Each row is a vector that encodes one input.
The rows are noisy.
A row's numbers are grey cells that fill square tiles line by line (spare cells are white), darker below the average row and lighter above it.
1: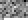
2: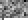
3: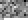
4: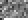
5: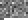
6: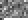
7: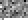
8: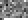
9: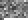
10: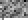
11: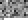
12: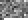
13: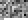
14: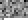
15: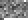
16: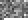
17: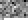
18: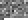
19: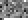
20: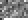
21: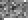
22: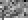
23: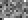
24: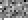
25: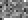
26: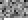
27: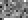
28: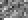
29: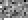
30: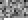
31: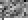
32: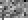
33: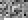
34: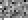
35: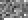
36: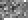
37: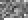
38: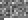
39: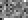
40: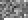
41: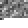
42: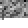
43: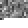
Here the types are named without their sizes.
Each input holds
a point on a line and a true/false value.
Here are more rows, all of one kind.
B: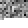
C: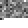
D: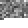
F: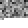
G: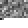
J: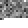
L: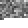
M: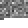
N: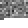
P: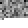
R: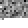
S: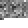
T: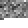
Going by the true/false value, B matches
F, P and R.
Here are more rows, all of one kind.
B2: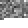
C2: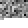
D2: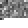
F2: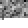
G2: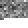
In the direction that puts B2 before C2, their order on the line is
G2, B2, F2, D2, C2.
